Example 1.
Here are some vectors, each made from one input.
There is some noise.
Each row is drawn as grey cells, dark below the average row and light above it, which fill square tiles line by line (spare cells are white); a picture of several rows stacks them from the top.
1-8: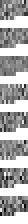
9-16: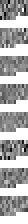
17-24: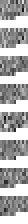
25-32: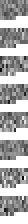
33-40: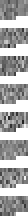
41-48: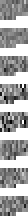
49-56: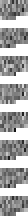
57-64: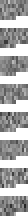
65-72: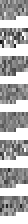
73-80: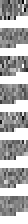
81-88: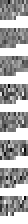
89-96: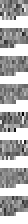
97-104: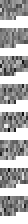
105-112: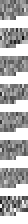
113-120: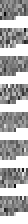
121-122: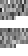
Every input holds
a list of up to two points on a 7-point line.
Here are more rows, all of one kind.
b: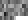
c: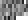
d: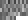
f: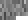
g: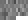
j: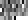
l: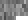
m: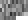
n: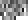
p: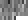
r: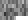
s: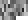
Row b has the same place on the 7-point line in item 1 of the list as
n and p.
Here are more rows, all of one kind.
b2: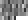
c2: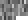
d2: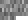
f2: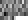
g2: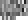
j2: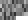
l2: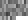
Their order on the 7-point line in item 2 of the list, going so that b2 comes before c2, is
b2, f2, d2, c2, l2, j2, g2.
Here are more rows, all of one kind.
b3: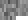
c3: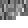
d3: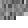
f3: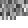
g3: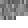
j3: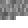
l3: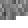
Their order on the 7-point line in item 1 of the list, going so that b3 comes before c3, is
f3, b3, g3, c3, d3, j3, l3.
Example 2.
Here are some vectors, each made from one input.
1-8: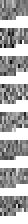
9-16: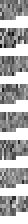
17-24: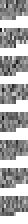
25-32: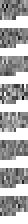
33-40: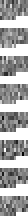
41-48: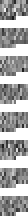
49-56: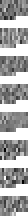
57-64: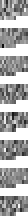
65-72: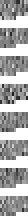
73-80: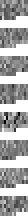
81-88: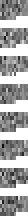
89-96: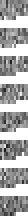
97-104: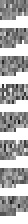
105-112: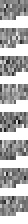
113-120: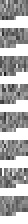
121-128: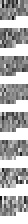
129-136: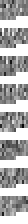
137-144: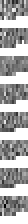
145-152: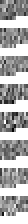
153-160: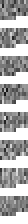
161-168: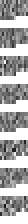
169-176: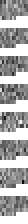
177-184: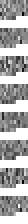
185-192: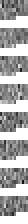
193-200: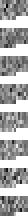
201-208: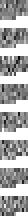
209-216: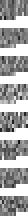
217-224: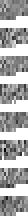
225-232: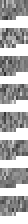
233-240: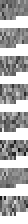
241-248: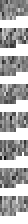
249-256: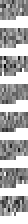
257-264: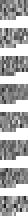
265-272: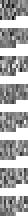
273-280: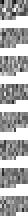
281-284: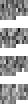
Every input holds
a point on a 7-point line, together with either a fixed value, or three true/false values.
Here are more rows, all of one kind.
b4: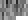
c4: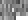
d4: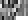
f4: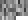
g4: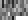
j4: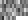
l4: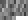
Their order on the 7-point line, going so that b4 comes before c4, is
f4, g4, b4, l4, d4, c4, j4.
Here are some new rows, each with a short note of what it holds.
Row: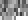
a point on a 7-point line and three true/false values
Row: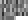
a point on a 7-point line
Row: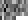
a point on a 7-point line and three true/false values
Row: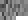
a point on a 7-point line and three true/false values
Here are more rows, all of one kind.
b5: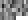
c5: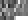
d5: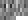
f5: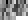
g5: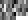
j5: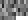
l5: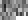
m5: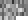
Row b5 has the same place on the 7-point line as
d5 and m5.
